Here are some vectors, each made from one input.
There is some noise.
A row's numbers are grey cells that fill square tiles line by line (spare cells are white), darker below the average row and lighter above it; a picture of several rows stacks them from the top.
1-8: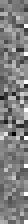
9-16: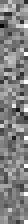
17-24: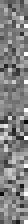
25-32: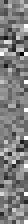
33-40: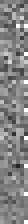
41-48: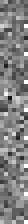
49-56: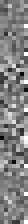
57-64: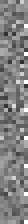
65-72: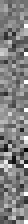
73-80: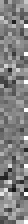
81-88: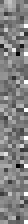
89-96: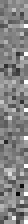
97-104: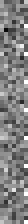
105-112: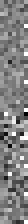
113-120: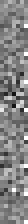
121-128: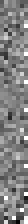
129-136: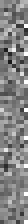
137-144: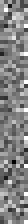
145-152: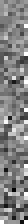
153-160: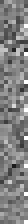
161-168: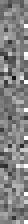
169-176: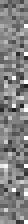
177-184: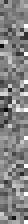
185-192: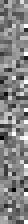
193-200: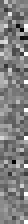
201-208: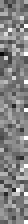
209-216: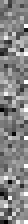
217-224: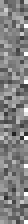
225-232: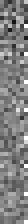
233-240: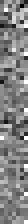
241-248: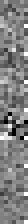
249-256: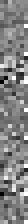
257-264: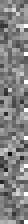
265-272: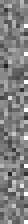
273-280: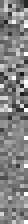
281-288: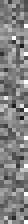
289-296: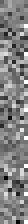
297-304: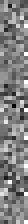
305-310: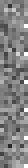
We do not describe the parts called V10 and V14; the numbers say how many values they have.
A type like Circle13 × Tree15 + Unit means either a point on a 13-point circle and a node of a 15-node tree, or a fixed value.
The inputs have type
(Bool × V14 + Tree11) × V10.
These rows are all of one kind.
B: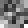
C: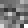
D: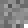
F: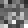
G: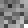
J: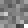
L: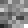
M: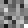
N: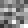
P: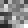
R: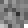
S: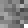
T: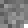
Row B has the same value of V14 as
F, M and T.
